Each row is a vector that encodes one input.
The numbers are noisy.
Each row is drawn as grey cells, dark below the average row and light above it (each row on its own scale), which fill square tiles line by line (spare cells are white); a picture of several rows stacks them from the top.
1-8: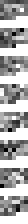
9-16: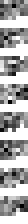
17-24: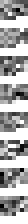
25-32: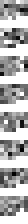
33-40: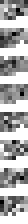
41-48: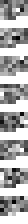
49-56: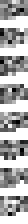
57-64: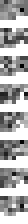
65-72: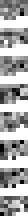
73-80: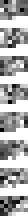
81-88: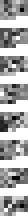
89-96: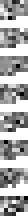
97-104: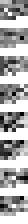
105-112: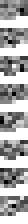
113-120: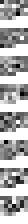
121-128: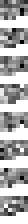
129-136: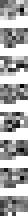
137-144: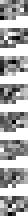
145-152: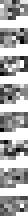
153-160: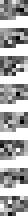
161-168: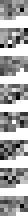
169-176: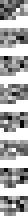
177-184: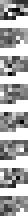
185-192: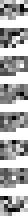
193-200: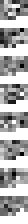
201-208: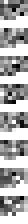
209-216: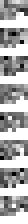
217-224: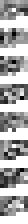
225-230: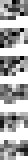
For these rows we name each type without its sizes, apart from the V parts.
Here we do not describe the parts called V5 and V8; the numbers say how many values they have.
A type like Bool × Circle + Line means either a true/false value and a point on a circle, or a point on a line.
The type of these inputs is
(Bool × Bool × Bool × Bool + Line) × V5 × V8.
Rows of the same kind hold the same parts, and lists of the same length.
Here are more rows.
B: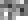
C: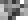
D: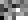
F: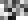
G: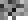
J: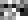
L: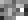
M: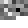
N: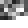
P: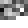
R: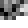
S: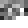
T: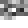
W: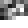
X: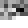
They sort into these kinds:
B, D, F, G, J, L, M, N, W
C, P, R, S, T, X

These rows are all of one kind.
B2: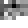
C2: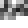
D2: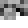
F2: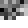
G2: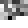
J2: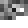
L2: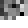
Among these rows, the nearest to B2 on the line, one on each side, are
G2 and L2.
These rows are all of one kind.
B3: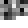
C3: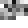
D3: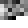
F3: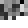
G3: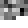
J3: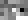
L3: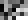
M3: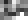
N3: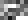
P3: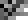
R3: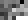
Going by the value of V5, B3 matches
G3, J3 and M3.
